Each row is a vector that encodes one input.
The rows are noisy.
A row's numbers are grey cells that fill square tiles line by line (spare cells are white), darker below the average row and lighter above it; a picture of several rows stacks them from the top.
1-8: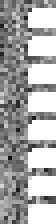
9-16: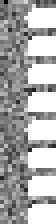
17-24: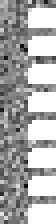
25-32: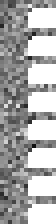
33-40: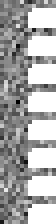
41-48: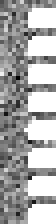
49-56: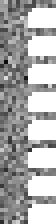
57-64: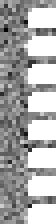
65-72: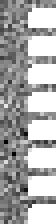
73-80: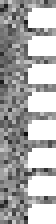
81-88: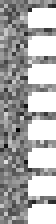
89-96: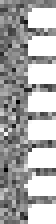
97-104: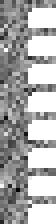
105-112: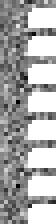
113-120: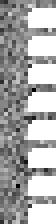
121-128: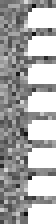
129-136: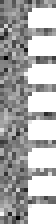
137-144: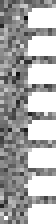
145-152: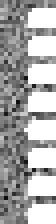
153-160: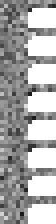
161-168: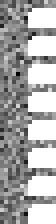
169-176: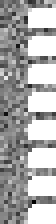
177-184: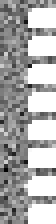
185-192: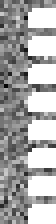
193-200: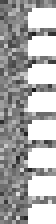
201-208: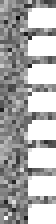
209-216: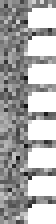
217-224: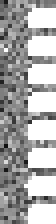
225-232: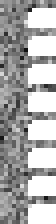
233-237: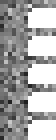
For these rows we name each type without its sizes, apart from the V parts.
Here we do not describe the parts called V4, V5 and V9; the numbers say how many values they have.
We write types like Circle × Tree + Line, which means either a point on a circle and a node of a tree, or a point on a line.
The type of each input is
Bool × (Line + V4) × V5 + Tree × V9.
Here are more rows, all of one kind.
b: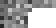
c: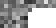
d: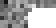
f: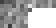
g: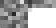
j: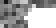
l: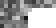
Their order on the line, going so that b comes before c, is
b, l, c, g, f, d, j.
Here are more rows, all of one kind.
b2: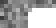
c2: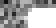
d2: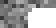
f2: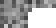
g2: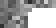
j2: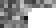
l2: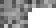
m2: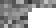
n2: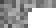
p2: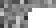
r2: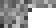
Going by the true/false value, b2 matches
c2, j2 and p2.
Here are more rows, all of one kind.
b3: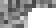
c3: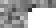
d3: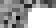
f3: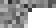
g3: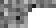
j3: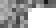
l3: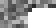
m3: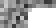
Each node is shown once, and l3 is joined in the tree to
c3.
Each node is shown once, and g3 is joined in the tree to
f3.
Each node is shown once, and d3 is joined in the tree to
m3.
